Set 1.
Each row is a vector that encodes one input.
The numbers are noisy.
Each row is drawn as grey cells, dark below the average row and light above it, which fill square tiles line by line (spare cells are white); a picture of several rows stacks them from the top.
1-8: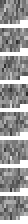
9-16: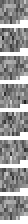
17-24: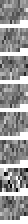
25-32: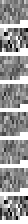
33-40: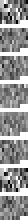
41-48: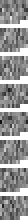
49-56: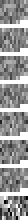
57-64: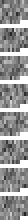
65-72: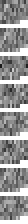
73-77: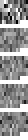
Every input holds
a list of up to two points on a 6-point circle.
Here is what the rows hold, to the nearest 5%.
All of them are lists of up to two points on a 6-point circle: about 10% are empty, 45% hold one and 45% two.
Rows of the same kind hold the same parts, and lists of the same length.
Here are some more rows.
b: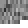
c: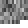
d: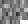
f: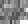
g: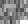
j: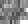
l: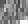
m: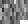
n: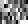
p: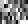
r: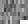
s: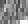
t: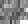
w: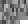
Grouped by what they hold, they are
b, c, r
d, f, g, j, l, m, s, t, w
n, p

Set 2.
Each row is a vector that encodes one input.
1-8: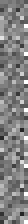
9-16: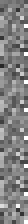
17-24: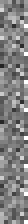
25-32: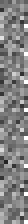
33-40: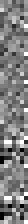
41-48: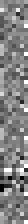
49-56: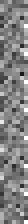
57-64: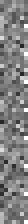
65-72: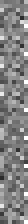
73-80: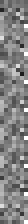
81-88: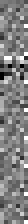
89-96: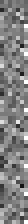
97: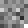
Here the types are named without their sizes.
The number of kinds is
3.
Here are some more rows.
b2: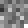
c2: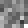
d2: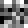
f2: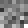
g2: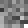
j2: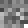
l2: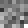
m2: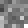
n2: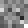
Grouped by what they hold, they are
b2, c2, f2, g2, j2, l2, m2
d2
n2

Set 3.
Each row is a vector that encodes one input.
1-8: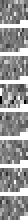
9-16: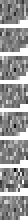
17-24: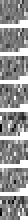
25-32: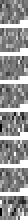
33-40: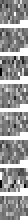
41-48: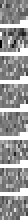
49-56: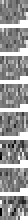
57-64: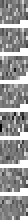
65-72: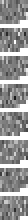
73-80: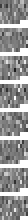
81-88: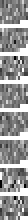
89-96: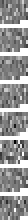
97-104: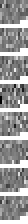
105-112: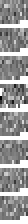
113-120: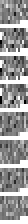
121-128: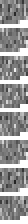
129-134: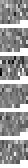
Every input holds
either a point on a 6-point circle, or four true/false values.
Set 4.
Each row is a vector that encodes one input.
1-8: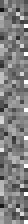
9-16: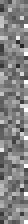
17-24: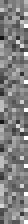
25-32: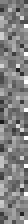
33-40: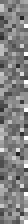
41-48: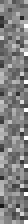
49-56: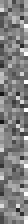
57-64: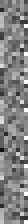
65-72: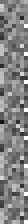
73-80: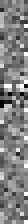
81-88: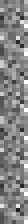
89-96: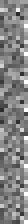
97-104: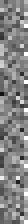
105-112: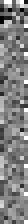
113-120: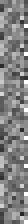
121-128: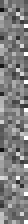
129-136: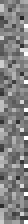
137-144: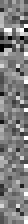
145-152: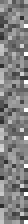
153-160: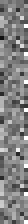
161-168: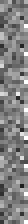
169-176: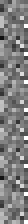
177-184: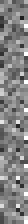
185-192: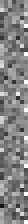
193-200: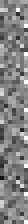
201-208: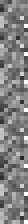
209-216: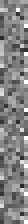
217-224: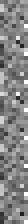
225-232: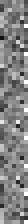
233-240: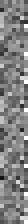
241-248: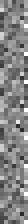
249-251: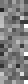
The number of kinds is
3.
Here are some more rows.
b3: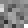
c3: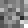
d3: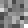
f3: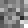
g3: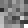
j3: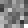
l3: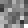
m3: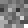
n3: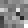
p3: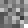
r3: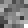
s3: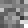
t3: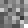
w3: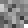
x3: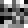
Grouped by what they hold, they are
b3, c3, d3, f3, n3, p3, r3, s3, t3, w3
g3, j3, l3, m3
x3

